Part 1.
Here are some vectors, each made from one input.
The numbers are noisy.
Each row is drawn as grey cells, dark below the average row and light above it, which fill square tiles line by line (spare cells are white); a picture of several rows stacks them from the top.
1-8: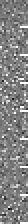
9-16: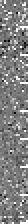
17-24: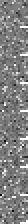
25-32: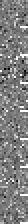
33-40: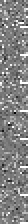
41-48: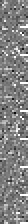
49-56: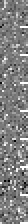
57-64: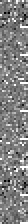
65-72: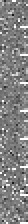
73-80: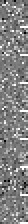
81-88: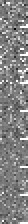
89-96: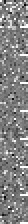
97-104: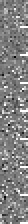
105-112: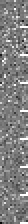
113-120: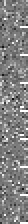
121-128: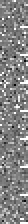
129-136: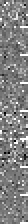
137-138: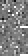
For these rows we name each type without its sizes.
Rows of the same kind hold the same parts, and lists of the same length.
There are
4 kinds of row.
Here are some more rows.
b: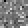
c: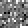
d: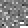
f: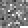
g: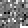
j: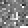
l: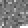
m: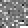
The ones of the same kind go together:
b, f
c, g
d, m
j, l

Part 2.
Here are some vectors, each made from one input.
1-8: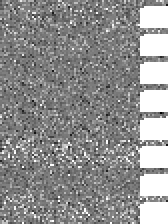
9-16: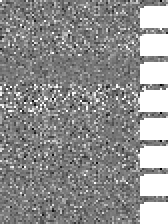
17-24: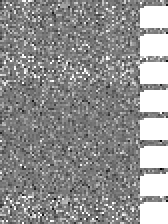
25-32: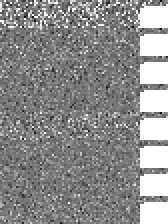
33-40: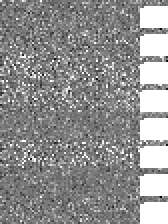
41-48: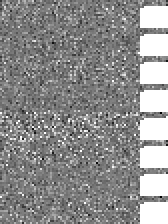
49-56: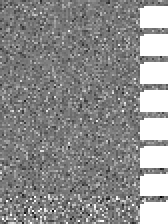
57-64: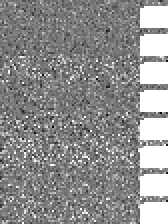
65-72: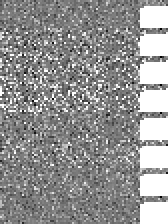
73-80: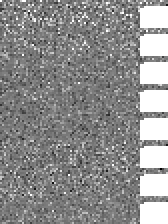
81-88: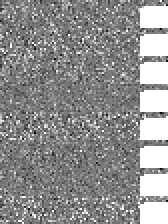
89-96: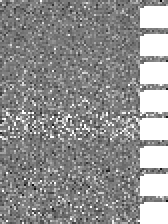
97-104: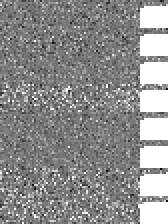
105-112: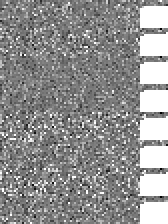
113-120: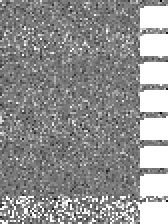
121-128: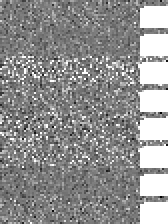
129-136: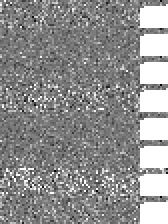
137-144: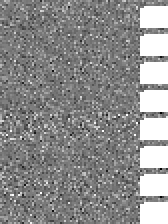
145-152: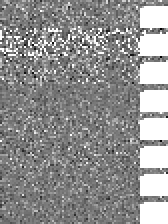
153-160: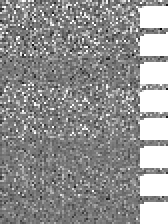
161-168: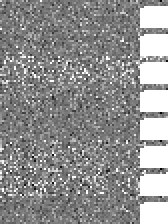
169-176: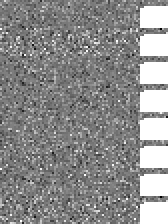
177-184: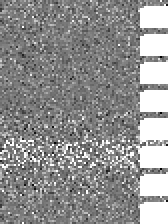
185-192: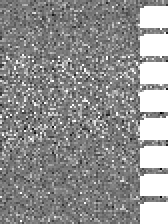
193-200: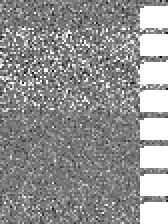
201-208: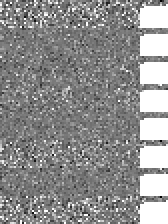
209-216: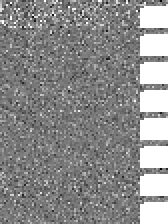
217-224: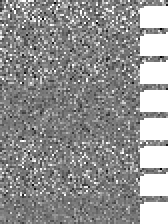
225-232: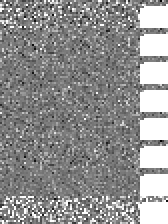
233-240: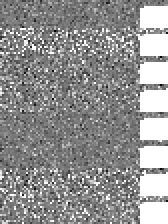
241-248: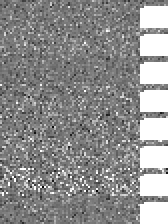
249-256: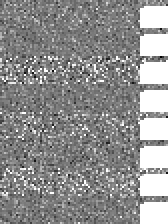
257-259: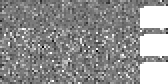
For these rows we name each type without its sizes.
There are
3 kinds of row.
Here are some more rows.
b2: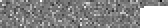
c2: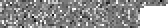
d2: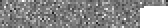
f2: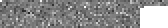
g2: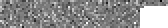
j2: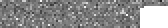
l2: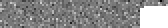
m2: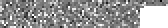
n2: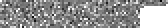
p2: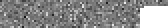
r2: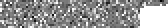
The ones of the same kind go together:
b2, f2, j2, n2
c2, g2, l2, m2, r2
d2, p2

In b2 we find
a label.
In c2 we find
four true/false values.
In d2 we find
a point on each of two lines.
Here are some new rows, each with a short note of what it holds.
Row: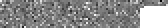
a label
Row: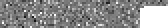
four true/false values
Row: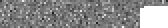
a point on each of two lines
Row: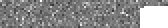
a label
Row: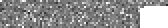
a label
